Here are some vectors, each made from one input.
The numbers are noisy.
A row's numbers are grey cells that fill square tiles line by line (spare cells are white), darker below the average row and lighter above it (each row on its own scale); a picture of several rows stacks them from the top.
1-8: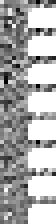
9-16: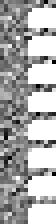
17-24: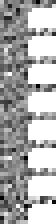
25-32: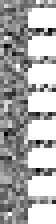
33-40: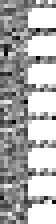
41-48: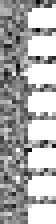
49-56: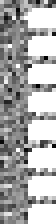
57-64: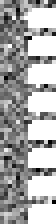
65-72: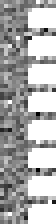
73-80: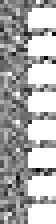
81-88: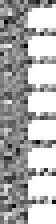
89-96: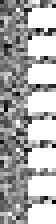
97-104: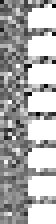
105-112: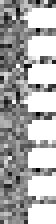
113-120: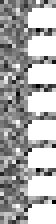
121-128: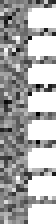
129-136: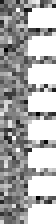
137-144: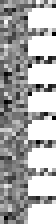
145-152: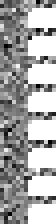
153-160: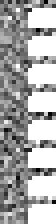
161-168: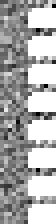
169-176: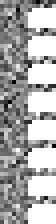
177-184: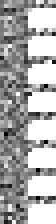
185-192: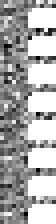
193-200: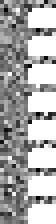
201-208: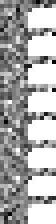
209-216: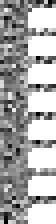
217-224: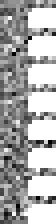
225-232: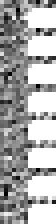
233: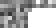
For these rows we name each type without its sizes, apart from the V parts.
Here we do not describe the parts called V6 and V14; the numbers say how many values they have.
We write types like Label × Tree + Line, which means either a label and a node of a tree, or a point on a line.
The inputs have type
Line × (Line + V6) + V14.
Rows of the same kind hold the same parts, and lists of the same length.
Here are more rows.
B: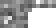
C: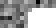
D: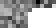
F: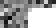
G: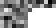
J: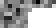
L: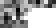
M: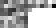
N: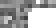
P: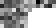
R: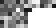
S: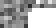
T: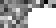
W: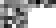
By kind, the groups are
B, M, N, S
C, D, F, G, J, L, P, W
R, T

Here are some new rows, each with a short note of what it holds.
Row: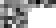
a value of V14
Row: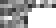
a point on each of two lines
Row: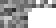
a point on each of two lines
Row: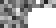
a point on a line and a value of V6
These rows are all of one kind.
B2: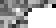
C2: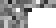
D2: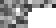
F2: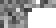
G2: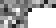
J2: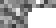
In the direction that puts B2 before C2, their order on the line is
B2, D2, G2, J2, C2, F2.
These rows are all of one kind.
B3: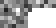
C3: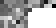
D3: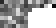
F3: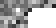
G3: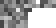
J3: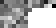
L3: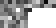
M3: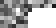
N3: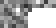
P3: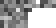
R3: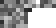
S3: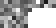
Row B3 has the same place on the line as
G3, L3 and P3.
